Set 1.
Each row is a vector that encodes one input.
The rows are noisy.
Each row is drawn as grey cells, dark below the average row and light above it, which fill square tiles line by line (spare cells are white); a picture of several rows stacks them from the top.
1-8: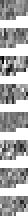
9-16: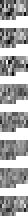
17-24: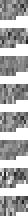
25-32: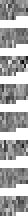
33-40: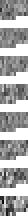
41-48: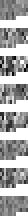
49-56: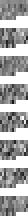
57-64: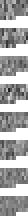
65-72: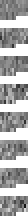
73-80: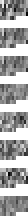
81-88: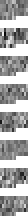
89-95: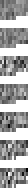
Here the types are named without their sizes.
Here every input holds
a point on a line, together with either a point on a circle, or a fixed value.
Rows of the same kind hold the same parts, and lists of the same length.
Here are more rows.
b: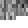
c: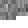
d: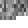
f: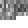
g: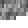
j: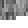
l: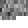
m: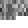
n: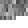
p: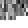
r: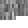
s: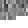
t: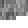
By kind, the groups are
b, l, m, n, p, r, s
c, d, f, g, j, t

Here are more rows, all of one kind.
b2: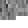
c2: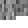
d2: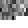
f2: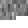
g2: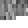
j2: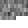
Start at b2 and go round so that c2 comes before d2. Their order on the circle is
b2, c2, g2, f2, j2, d2.
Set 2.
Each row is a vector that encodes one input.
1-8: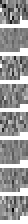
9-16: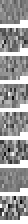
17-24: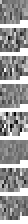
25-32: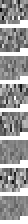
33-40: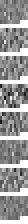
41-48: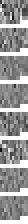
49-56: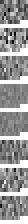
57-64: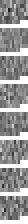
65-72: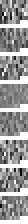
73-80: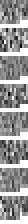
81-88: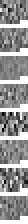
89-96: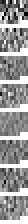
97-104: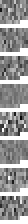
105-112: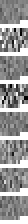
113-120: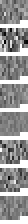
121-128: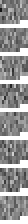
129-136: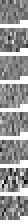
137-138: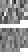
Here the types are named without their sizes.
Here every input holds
either a fixed value, or a label and a node of a tree.
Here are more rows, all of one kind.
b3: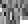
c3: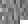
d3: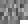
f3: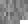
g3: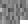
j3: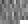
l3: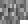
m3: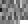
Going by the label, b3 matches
f3 and j3.
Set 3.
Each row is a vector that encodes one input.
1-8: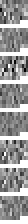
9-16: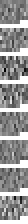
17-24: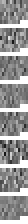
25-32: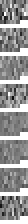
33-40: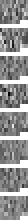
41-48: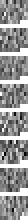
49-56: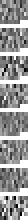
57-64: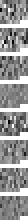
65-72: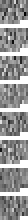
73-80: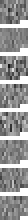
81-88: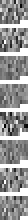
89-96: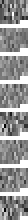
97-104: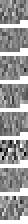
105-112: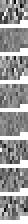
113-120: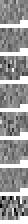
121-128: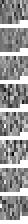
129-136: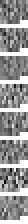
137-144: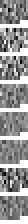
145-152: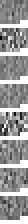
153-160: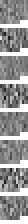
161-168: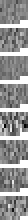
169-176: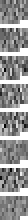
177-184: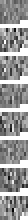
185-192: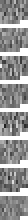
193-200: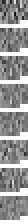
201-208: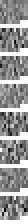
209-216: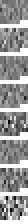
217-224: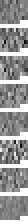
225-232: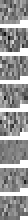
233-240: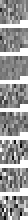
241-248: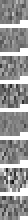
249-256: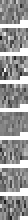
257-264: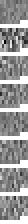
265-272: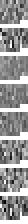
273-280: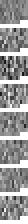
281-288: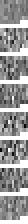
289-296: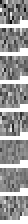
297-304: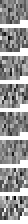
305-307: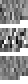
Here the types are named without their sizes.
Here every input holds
a list of points on a line.
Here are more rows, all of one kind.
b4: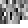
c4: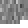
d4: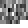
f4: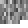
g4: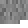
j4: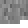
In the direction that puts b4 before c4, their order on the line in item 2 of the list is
g4, b4, c4, d4, f4, j4.
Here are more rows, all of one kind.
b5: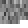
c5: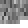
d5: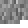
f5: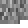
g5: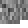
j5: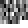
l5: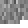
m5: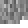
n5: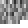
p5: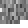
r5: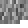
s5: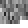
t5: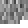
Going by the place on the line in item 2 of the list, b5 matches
d5, m5, n5 and p5.
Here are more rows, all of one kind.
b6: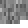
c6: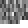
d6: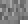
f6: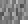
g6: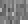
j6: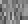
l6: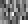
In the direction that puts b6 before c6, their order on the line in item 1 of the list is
b6, f6, g6, c6, d6, j6, l6.
